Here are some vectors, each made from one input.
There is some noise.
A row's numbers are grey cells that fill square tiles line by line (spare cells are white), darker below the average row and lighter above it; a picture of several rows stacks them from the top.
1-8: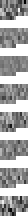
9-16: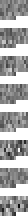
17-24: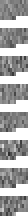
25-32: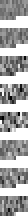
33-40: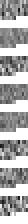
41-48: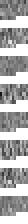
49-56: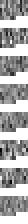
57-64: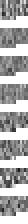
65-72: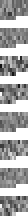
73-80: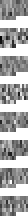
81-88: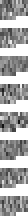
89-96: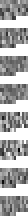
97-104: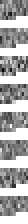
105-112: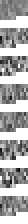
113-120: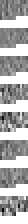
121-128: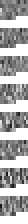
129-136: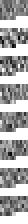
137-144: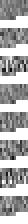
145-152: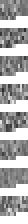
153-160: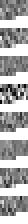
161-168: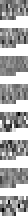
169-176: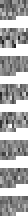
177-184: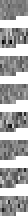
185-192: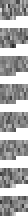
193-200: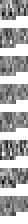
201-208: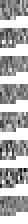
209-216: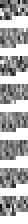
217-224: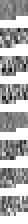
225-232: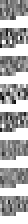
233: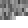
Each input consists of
either one of 5 labels and a true/false value, or a list of up to three points on a 6-point line.
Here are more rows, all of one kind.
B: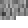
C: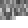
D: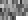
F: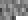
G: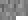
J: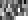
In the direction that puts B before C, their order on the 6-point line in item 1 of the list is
B, C, D, F, G, J.
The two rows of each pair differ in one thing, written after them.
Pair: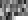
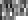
the true/false value
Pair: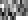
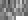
the true/false value
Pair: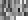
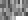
the label
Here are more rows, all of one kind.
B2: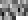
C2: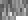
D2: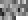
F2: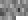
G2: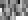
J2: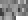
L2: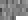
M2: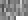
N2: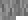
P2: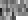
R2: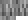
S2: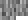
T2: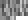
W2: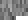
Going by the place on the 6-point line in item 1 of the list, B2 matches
G2, M2 and W2.
